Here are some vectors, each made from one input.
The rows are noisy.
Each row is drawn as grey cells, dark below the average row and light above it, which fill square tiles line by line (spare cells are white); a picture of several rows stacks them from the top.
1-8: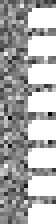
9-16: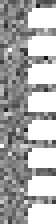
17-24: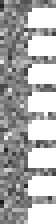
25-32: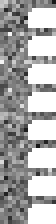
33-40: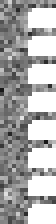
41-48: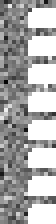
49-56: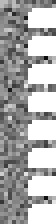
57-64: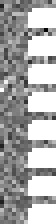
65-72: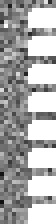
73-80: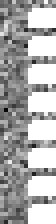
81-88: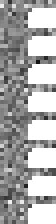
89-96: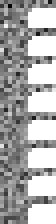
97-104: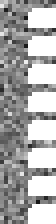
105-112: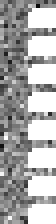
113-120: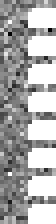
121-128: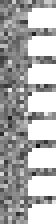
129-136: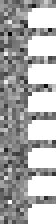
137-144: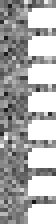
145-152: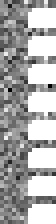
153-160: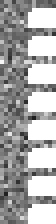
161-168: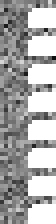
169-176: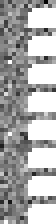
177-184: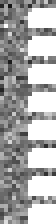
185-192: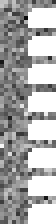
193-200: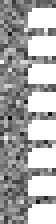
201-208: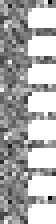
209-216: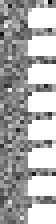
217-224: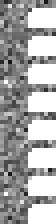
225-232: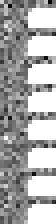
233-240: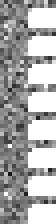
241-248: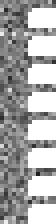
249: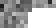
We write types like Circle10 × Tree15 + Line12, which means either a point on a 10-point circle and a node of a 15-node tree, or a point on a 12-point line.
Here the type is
Bool × Circle9 + (Line6 + Tree10) × Tree9.
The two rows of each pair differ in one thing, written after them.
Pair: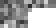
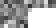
the true/false value
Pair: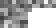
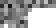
the place on the 9-point circle
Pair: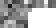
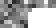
the place on the 9-point circle
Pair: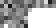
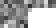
the place on the 9-point circle
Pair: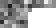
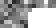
the true/false value
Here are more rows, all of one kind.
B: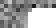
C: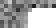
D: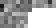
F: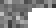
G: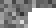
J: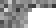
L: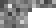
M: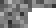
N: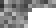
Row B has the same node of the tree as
C and J.
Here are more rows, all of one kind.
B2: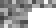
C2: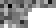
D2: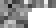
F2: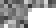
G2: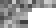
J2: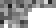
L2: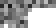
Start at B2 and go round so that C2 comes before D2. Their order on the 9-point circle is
B2, J2, C2, L2, F2, D2, G2.
